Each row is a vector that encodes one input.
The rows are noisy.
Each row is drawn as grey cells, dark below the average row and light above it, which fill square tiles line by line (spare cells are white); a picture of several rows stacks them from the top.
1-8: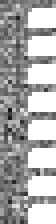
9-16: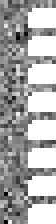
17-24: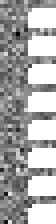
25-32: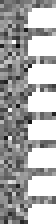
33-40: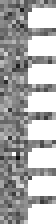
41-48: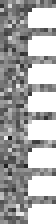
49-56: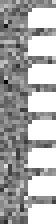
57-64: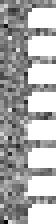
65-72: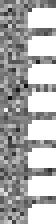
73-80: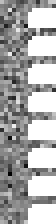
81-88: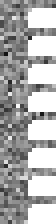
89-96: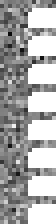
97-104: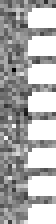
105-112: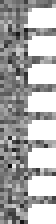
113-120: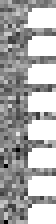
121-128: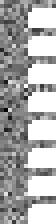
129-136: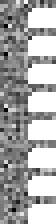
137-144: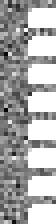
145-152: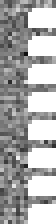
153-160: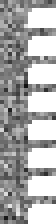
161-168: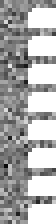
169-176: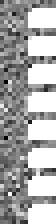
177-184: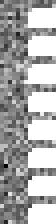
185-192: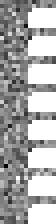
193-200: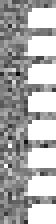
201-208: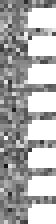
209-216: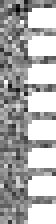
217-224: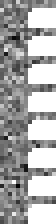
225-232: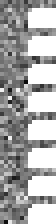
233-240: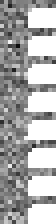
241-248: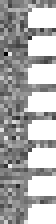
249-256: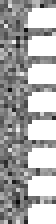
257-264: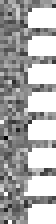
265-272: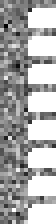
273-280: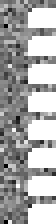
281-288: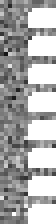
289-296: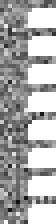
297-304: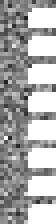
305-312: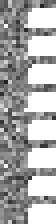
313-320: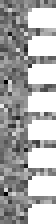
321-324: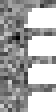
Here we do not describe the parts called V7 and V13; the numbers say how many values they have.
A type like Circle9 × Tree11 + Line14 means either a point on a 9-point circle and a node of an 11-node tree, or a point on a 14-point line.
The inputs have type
Bool × Tree12 + Tree11 × V13 + V7.
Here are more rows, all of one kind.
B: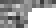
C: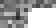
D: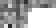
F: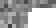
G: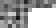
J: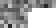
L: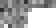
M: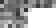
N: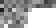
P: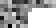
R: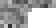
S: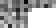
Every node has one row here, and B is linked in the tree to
C.
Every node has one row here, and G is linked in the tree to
F and S.
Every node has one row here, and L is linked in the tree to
C and N.
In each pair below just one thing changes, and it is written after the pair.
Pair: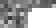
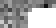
the true/false value
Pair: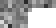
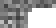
the node of the tree
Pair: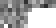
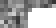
the node of the tree
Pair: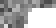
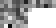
the true/false value
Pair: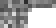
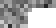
the node of the tree
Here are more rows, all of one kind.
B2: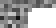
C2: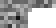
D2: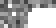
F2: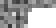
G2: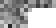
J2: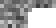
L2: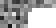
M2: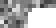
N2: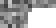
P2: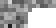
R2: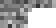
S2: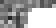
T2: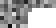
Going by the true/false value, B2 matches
C2 and P2.
